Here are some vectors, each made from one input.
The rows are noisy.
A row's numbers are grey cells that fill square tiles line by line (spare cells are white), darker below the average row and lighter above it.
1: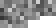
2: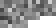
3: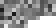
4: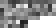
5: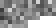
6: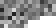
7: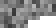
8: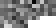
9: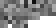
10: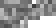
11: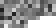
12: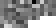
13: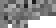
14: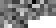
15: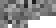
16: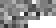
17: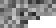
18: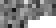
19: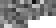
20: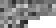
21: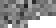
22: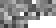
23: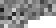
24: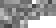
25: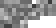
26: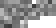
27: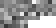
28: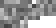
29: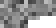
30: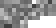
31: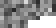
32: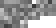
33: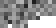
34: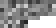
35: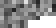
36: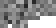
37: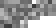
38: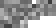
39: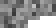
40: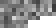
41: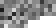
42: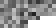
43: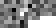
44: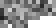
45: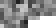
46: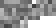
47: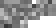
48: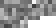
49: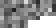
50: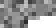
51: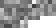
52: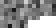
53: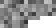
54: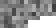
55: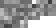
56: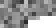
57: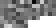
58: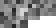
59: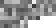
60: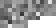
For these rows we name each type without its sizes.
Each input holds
a point on a line, together with either a point on a circle, or a fixed value.
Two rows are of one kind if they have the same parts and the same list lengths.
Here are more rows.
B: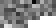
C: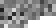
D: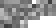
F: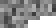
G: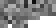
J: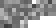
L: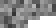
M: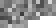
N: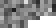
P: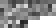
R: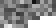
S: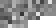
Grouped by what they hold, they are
B, C, F, G, L, M, N, P, R, S
D, J

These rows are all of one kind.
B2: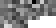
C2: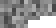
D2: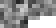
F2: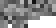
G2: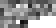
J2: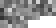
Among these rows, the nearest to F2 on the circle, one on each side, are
B2 and J2.
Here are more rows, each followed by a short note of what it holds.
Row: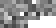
a point on a line
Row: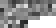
a point on a circle and a point on a line
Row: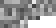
a point on a line
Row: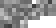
a point on a line
